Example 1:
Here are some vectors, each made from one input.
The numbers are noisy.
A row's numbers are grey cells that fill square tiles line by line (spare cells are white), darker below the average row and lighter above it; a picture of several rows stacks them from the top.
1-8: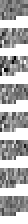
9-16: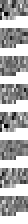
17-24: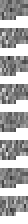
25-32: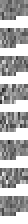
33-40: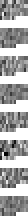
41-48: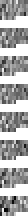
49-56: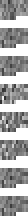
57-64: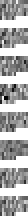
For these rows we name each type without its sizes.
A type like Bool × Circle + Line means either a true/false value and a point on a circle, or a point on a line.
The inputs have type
Line.
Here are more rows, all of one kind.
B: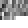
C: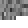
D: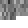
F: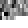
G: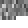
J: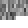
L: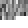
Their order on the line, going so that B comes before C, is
F, B, L, J, D, C, G.
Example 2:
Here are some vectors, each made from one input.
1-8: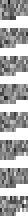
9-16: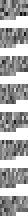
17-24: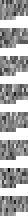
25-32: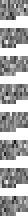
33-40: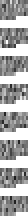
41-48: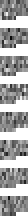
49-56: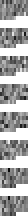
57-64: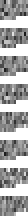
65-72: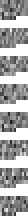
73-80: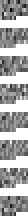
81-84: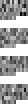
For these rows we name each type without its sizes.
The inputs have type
Circle.
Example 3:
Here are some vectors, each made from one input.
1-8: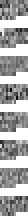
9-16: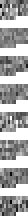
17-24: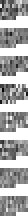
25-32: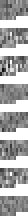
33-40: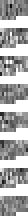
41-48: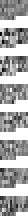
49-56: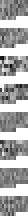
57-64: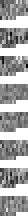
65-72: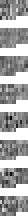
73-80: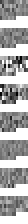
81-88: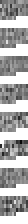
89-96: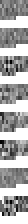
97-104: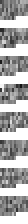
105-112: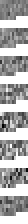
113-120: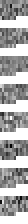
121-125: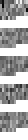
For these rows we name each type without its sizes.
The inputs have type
Line.
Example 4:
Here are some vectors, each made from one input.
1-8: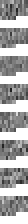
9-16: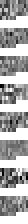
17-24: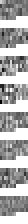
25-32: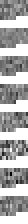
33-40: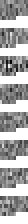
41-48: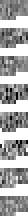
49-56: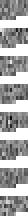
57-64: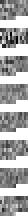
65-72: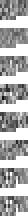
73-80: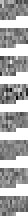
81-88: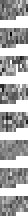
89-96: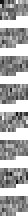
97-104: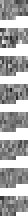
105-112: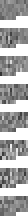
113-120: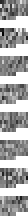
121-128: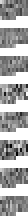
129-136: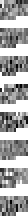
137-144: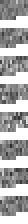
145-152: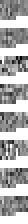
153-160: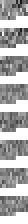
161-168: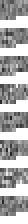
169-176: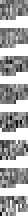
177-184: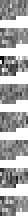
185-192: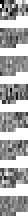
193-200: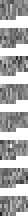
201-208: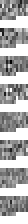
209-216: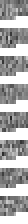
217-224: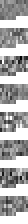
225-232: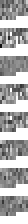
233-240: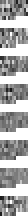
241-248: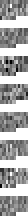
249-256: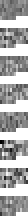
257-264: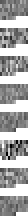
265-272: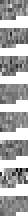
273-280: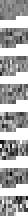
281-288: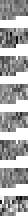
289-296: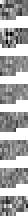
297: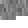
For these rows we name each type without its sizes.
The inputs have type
Label.
